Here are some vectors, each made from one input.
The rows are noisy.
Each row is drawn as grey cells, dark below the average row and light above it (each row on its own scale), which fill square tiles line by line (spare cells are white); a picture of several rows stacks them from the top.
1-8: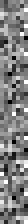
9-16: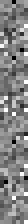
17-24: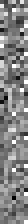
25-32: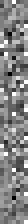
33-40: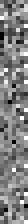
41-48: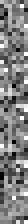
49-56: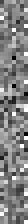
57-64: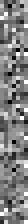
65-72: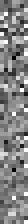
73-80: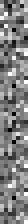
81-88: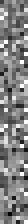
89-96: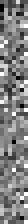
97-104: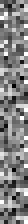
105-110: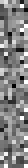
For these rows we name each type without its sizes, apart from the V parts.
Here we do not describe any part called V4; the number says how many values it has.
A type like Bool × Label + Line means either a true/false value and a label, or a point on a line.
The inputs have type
List(Bool × V4).
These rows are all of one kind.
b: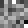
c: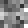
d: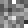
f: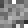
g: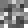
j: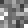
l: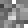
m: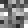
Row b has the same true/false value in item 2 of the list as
f and j.
